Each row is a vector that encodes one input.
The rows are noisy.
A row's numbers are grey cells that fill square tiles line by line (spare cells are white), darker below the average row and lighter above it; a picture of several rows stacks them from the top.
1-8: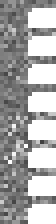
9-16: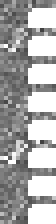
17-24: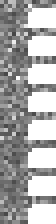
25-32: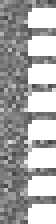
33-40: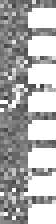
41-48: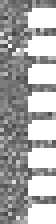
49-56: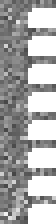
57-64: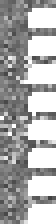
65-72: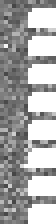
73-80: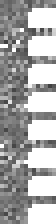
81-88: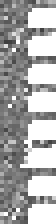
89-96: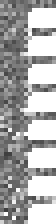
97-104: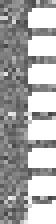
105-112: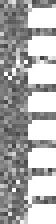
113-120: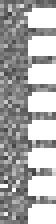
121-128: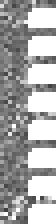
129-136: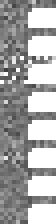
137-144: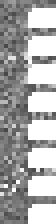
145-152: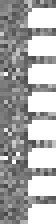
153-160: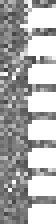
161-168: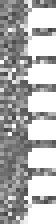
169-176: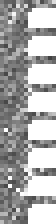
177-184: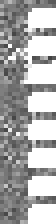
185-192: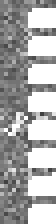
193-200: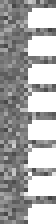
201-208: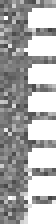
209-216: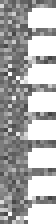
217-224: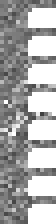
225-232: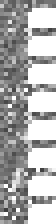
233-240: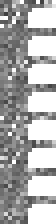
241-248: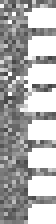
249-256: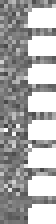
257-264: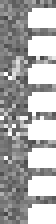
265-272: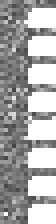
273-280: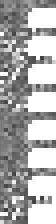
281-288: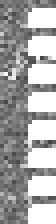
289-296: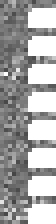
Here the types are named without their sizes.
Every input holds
a list of points on a line.
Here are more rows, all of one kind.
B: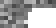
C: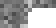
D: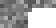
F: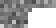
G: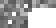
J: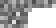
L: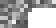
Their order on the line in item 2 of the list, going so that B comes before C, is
G, L, B, D, C, J, F.
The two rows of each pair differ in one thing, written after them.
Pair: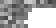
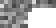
the place on the line in item 1 of the list
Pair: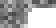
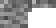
the place on the line in item 1 of the list
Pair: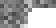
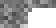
the place on the line in item 2 of the list
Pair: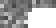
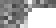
the place on the line in item 1 of the list
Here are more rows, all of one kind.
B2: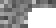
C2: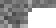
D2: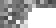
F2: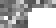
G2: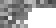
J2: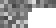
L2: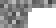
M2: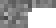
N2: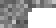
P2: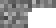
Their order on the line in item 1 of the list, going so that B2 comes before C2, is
B2, L2, G2, F2, D2, M2, P2, N2, J2, C2.
